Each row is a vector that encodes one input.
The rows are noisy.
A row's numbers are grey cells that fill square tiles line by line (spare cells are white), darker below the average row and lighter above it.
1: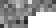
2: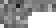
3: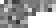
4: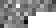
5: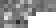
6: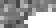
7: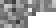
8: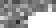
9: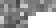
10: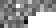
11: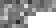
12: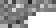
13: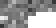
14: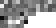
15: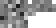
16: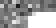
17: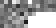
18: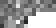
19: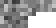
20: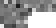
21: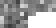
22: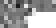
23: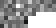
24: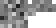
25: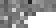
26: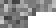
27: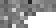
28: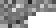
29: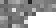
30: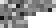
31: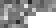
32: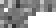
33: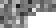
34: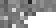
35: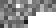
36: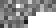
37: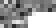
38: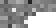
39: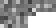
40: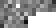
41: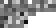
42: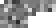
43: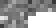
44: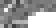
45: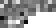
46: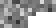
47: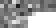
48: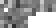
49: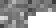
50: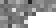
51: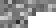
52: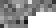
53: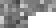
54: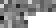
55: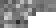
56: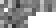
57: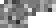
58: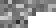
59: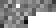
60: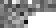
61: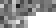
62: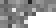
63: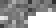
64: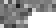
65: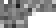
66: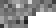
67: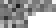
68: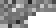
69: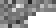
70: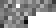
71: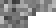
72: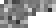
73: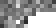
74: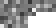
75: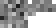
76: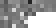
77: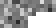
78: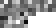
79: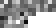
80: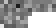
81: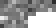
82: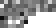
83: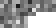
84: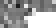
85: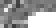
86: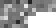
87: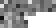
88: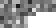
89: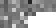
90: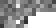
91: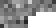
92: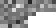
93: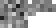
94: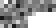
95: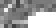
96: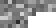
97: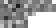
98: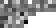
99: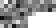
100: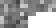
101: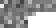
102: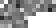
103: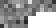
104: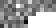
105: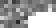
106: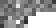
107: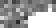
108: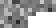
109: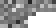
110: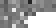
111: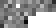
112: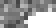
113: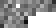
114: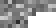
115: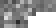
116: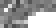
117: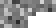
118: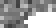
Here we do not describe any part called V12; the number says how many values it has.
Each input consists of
a true/false value, together with either a point on an 8-point line, or a value of V12.
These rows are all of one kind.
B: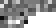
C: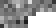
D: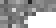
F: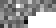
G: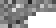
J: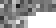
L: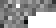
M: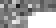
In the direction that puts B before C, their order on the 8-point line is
B, L, F, C, M, J, D, G.
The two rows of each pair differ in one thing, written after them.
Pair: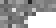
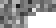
the true/false value
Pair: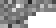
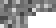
the true/false value
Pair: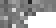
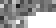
the true/false value
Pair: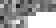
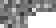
the place on the 8-point line
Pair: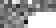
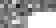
the place on the 8-point line
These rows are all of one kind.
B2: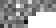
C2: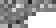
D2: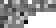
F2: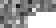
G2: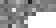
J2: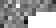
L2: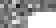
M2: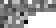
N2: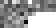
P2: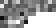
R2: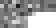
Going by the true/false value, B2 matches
C2, G2 and J2.
